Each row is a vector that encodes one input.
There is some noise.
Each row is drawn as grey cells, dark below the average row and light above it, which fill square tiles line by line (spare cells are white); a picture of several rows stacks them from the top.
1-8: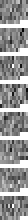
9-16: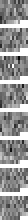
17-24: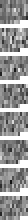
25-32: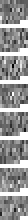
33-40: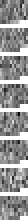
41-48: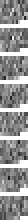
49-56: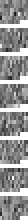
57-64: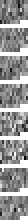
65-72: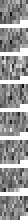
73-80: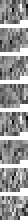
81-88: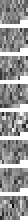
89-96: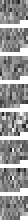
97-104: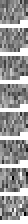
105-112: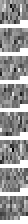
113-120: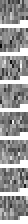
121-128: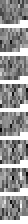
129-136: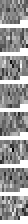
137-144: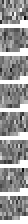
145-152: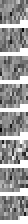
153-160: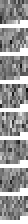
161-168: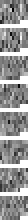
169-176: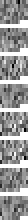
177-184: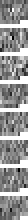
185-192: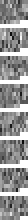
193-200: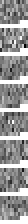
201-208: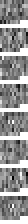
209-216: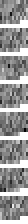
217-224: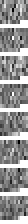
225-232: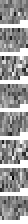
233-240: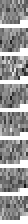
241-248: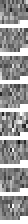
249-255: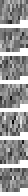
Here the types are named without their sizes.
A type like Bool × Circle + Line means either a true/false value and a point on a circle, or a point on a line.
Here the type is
(Circle + Unit) × Tree + Line.
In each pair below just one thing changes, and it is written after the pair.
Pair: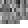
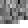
the node of the tree
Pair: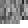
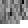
the place on the circle
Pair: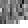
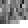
the place on the circle
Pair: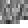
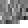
the place on the circle
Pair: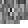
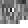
the place on the circle
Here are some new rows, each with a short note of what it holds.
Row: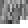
a node of a tree
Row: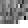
a point on a circle and a node of a tree
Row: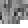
a node of a tree
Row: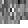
a point on a circle and a node of a tree
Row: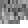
a node of a tree
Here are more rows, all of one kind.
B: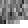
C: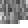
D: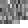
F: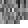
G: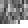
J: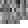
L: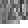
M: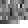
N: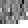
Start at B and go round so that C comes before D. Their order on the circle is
B, C, F, J, D, G, L, M, N.
